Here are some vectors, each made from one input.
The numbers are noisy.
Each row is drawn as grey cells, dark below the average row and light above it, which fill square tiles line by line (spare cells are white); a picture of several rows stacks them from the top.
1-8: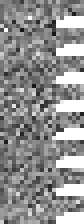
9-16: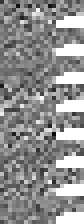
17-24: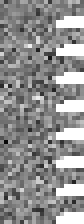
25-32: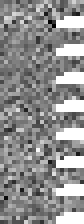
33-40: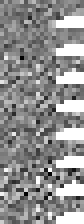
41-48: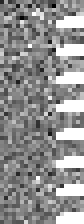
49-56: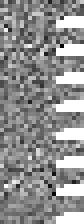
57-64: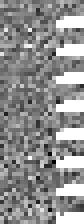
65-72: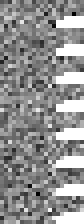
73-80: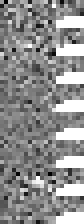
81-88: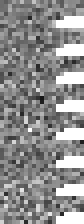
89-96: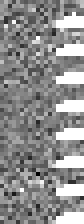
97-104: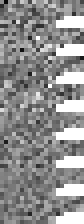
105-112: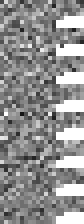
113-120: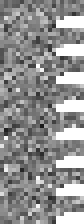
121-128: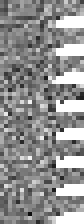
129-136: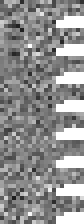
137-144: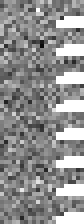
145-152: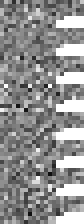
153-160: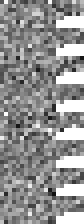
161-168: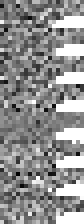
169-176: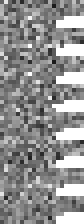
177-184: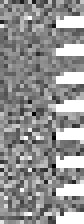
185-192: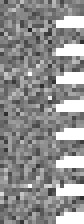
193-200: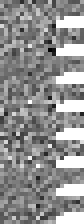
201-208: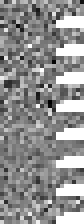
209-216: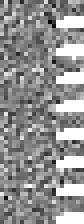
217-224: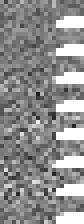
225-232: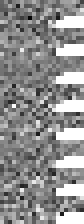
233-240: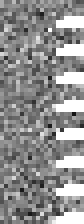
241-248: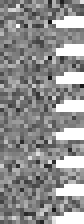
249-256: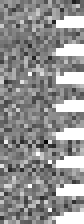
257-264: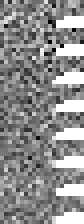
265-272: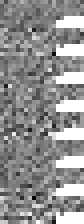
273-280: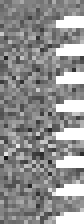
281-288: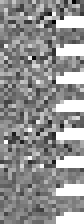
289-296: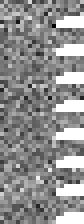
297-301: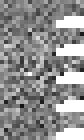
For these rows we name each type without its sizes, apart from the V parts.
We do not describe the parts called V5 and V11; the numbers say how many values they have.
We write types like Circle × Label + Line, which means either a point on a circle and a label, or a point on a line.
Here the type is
Line × (Tree + Unit) × V5 + V11.
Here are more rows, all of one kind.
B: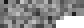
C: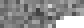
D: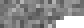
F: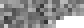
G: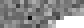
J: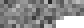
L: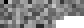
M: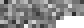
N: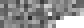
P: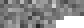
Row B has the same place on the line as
C, D, F and P.
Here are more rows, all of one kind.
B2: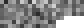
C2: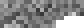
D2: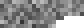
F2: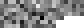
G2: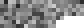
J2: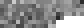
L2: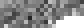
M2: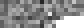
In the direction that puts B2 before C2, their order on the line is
M2, J2, B2, D2, G2, C2, L2, F2.
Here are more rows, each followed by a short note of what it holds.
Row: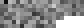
a point on a line and a value of V5
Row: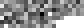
a point on a line and a value of V5
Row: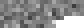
a point on a line and a value of V5
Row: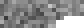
a point on a line and a value of V5
